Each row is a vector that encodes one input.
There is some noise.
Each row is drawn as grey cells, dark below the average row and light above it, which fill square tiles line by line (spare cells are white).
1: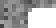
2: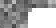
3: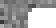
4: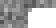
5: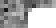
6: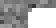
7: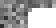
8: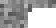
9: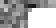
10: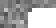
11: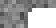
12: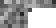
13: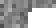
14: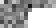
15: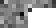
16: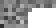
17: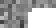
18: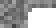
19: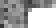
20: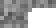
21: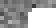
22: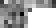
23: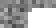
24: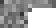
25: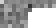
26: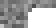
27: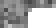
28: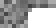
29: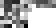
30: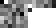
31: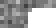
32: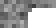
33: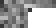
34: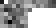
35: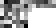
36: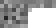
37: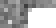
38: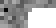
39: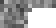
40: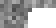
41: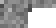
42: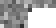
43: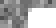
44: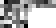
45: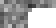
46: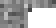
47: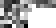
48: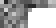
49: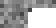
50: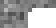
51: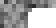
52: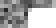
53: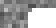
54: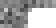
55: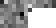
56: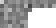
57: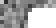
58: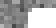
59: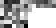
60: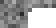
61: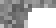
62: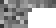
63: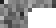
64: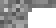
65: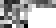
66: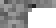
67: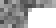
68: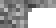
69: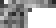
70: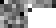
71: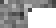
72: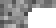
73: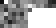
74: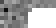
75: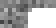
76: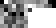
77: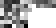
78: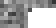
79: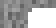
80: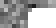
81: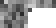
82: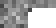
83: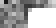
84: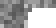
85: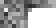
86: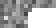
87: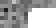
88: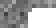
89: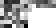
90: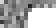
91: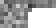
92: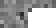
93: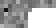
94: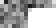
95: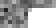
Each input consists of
either a point on an 8-point circle, a node of a 7-node tree and three true/false values, or a fixed value.
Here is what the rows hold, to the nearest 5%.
About 90% of them hold a point on an 8-point circle, a node of a 7-node tree and three true/false values. The rest hold a fixed value.
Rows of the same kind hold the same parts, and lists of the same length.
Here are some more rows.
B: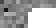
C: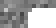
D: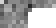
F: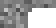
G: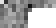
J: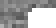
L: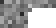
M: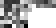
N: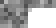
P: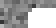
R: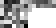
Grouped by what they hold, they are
B, C, D, F, G, J, L, N, P
M, R

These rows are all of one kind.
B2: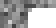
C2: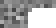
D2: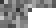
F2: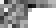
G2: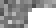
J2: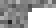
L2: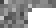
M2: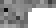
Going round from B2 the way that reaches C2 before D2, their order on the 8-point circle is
B2, C2, L2, M2, G2, J2, F2, D2.
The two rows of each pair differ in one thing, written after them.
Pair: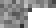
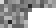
the place on the 8-point circle
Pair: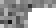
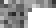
the place on the 8-point circle
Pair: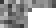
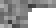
the node of the tree
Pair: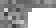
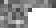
the place on the 8-point circle
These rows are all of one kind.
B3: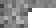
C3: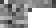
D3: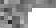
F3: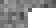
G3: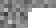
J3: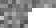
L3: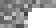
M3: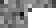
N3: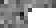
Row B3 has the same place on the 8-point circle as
F3, M3 and N3.
